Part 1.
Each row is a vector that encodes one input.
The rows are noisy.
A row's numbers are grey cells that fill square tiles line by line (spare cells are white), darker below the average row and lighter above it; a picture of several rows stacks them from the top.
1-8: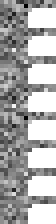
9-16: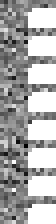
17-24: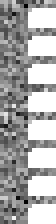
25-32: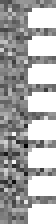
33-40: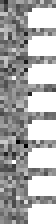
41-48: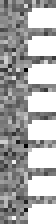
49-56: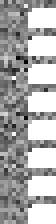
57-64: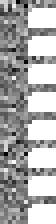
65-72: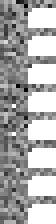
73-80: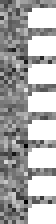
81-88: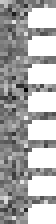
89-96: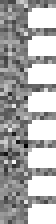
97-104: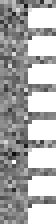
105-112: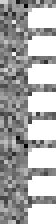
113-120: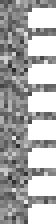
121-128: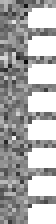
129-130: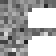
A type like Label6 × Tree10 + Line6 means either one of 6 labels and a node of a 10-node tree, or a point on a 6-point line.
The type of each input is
Bool × (Tree10 + Unit) + Line8.
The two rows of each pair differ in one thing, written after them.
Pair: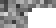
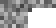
the node of the tree
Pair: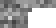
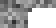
the node of the tree
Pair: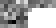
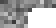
the true/false value
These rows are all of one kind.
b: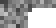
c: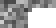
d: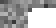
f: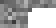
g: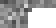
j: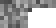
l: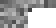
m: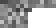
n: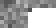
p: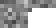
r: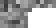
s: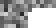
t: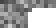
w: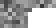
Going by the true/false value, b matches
d, l, s and t.
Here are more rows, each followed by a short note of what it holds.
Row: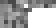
a node of a 10-node tree and a true/false value
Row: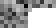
a point on an 8-point line
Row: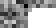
a point on an 8-point line
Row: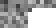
a node of a 10-node tree and a true/false value
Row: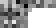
a point on an 8-point line
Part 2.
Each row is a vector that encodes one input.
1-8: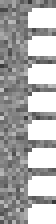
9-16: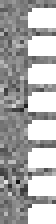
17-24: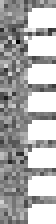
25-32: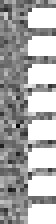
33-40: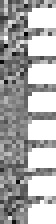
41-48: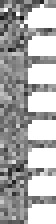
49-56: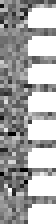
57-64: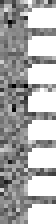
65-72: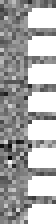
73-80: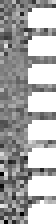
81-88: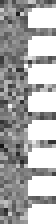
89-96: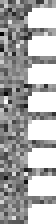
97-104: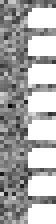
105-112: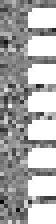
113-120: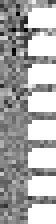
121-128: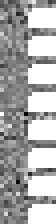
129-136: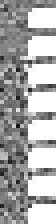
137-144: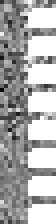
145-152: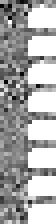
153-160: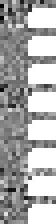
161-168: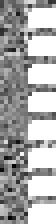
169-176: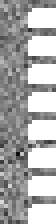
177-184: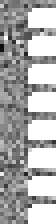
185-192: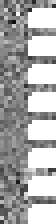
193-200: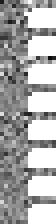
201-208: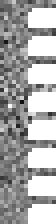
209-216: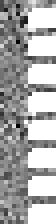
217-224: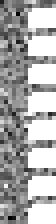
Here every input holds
either a point on a 9-point line, or a node of a 9-node tree, or four true/false values.
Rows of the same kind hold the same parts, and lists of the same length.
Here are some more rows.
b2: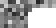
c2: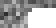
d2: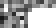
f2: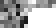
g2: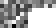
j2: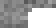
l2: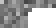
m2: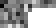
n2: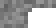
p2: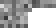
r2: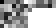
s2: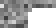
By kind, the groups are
b2, d2, g2
c2, j2, l2, n2, p2, s2
f2, m2, r2

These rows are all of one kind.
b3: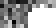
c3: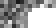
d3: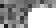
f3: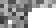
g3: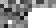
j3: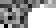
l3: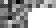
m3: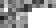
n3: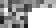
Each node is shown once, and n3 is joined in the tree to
f3, l3 and m3.
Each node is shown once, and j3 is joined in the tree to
d3.
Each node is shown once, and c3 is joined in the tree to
b3 and l3.
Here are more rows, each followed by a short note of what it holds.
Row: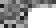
a node of a 9-node tree
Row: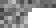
four true/false values
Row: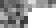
a point on a 9-point line
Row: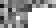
a node of a 9-node tree
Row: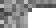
four true/false values
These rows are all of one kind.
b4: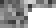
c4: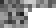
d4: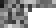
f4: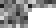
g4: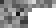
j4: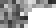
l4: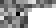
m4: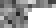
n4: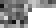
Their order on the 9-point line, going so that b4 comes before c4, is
j4, n4, b4, c4, m4, f4, d4, l4, g4.
